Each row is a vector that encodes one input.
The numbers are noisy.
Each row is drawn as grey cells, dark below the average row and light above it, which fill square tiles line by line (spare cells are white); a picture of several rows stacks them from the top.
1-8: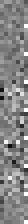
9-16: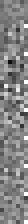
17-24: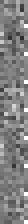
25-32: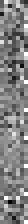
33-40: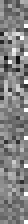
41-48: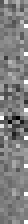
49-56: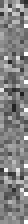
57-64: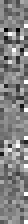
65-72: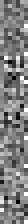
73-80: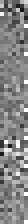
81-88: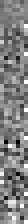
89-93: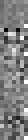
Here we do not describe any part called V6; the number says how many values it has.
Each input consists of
a value of V6, together with either a point on a 5-point line, or a point on a 9-point line.
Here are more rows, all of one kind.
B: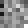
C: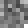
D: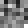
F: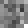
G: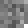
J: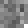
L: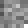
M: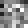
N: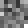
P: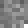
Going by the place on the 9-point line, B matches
F and J.
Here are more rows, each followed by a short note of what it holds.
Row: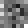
a point on a 5-point line and a value of V6
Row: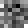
a point on a 5-point line and a value of V6
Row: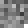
a point on a 5-point line and a value of V6
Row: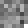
a point on a 5-point line and a value of V6
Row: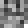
a point on a 5-point line and a value of V6
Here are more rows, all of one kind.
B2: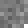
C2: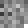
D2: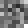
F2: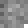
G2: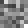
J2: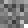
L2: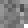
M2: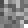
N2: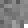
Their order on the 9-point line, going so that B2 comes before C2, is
D2, M2, B2, J2, N2, F2, C2, G2, L2.
